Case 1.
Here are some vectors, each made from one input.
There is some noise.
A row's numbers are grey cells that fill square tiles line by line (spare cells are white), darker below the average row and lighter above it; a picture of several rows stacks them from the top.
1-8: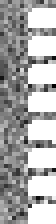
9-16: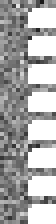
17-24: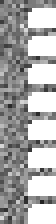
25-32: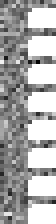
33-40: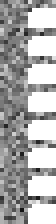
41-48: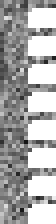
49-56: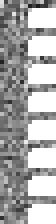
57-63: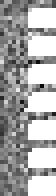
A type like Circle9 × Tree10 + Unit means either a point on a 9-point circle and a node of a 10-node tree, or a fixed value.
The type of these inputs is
Bool × Bool × Bool + Label4.
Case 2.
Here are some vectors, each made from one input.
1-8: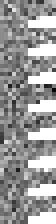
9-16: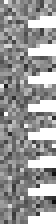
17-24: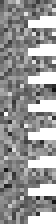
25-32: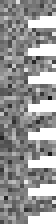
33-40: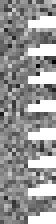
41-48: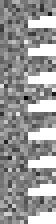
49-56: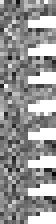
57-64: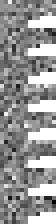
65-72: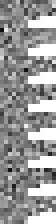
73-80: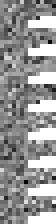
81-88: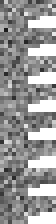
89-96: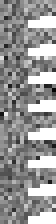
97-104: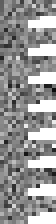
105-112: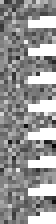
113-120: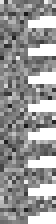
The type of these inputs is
(Bool × Bool × Bool × Bool + Unit) × Line8.
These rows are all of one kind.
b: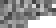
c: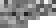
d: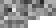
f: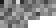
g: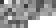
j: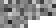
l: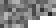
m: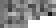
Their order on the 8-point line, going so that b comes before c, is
b, j, f, m, d, l, c, g.
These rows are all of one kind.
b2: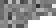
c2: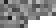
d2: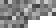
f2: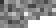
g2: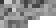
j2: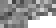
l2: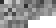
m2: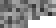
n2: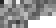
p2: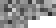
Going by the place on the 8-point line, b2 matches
c2, d2, g2 and m2.
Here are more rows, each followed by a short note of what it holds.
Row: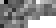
a point on an 8-point line and four true/false values
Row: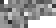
a point on an 8-point line and four true/false values
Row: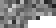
a point on an 8-point line
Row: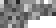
a point on an 8-point line and four true/false values
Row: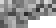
a point on an 8-point line and four true/false values
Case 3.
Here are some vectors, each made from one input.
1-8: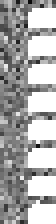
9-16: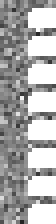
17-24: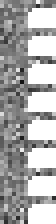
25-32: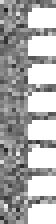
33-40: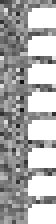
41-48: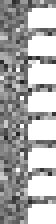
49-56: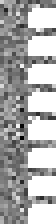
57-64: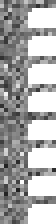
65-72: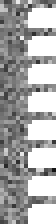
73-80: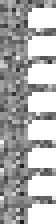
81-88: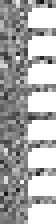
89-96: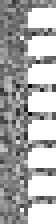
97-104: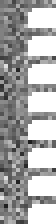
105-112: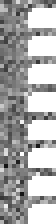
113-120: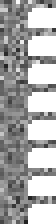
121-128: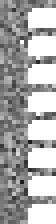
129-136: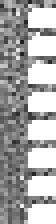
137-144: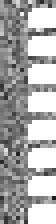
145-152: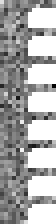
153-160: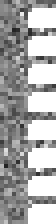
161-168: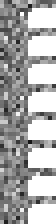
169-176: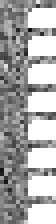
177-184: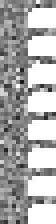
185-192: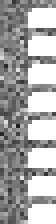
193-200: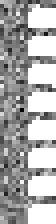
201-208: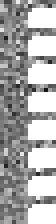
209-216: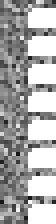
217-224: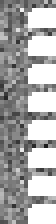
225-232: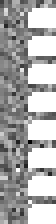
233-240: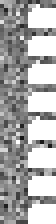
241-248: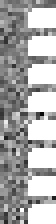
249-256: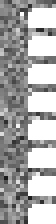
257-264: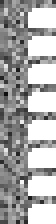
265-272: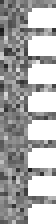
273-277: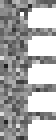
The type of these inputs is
Bool × Bool × Bool + Line10.
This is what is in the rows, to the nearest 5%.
About 40% of them hold a point on a 10-point line. The rest hold three true/false values.
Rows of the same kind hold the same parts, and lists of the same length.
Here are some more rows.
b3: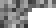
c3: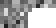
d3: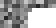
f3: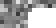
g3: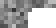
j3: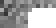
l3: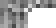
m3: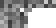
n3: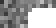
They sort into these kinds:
b3, c3, f3, g3
d3, j3, l3, m3, n3

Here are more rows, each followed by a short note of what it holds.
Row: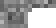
a point on a 10-point line
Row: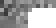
a point on a 10-point line
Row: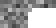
a point on a 10-point line
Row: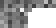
a point on a 10-point line
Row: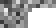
three true/false values
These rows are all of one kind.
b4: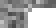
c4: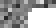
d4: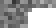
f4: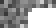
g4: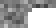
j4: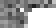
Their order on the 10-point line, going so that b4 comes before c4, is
b4, c4, g4, j4, d4, f4.
